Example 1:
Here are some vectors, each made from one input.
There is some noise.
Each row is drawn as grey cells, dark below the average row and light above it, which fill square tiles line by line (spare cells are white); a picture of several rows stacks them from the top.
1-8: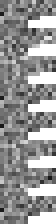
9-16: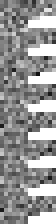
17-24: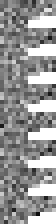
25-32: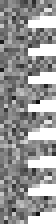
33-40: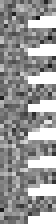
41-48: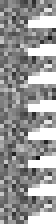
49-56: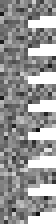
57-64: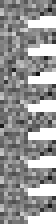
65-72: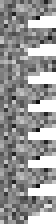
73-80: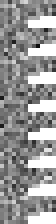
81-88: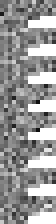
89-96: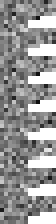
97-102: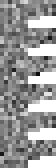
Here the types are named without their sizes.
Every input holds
a label.
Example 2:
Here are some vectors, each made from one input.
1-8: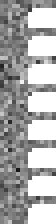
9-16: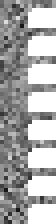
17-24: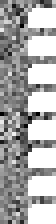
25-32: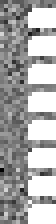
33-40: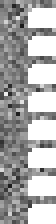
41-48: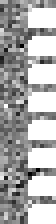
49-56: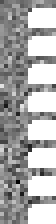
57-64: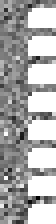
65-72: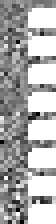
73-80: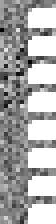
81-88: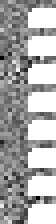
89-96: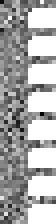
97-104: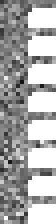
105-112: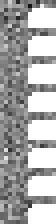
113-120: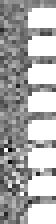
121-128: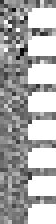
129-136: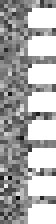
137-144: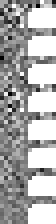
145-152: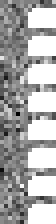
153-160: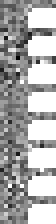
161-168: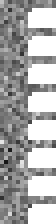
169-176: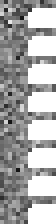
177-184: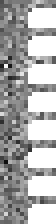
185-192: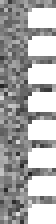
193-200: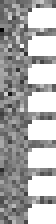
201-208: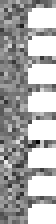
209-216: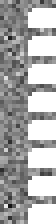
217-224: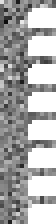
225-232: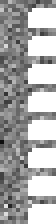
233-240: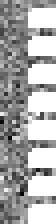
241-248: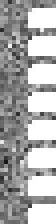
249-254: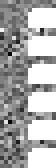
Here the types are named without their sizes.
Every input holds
a point on a line.
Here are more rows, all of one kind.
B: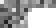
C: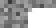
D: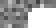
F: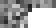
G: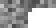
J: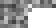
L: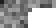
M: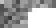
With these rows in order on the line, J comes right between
D and F.
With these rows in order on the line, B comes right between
C and M.
